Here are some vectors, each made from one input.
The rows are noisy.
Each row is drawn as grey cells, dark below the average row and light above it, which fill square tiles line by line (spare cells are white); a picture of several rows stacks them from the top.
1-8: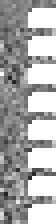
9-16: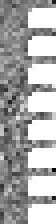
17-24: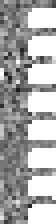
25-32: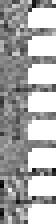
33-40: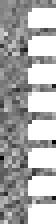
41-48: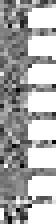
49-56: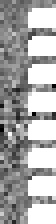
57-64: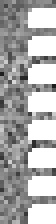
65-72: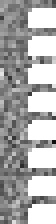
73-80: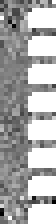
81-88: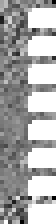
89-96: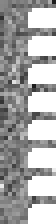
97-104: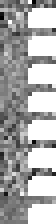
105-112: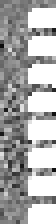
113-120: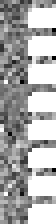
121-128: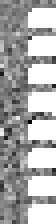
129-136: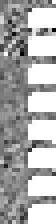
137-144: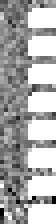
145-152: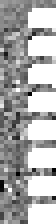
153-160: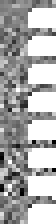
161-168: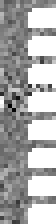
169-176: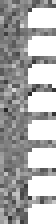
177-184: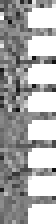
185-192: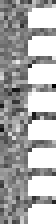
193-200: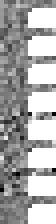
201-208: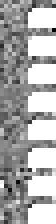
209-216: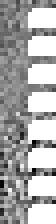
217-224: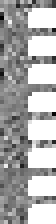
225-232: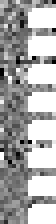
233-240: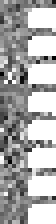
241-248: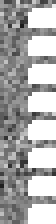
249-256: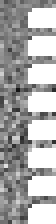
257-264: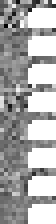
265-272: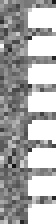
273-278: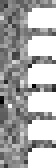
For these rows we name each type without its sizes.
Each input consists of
a true/false value, together with either a point on a circle, or a point on a line.
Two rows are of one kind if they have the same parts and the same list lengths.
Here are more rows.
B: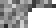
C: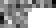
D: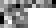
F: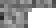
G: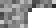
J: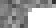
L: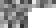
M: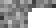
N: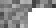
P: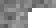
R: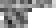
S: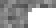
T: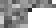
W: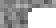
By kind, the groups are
B, D, F, G, L, M, S
C, J, N, P, R, T, W

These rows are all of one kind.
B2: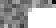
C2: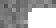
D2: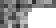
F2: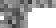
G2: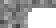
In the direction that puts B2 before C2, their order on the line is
G2, D2, F2, B2, C2.
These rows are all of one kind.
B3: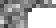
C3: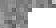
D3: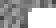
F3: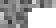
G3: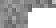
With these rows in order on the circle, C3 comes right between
B3 and G3.
